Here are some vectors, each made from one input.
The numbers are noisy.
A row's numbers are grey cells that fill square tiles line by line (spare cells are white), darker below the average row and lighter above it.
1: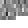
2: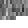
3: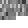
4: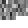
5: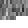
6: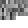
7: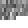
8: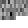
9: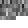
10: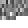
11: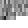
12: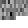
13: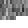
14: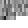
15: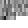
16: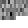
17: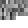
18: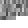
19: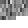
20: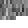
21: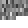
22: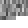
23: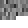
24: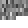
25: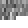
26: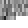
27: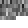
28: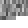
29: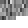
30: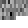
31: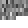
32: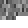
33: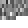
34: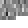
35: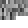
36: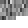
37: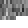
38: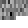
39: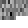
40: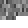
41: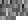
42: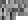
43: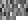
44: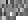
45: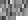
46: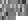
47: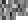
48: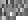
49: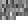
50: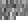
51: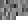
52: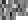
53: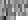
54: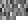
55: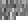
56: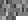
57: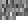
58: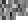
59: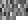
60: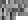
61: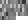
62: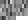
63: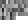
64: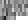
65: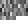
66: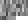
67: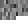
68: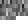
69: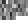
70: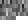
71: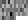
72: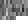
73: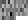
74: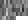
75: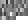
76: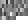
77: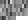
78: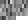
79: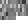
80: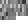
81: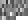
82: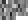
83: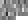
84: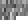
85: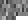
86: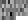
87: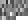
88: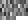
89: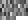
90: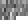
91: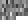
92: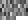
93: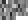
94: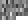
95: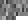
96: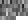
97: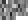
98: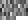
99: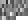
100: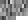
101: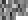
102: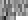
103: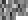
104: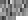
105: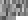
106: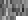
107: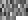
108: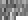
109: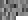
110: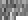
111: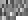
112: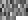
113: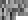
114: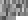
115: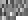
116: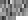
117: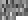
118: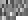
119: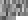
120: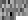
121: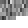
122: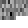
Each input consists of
a point on an 8-point line and a true/false value.
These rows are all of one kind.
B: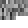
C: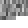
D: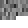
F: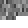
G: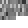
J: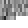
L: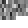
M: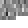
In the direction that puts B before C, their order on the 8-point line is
L, B, F, D, J, C, M, G.
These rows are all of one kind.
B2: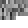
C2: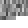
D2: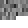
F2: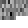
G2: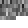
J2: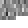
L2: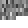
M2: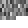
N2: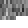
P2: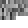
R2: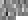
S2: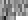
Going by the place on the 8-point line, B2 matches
N2 and P2.
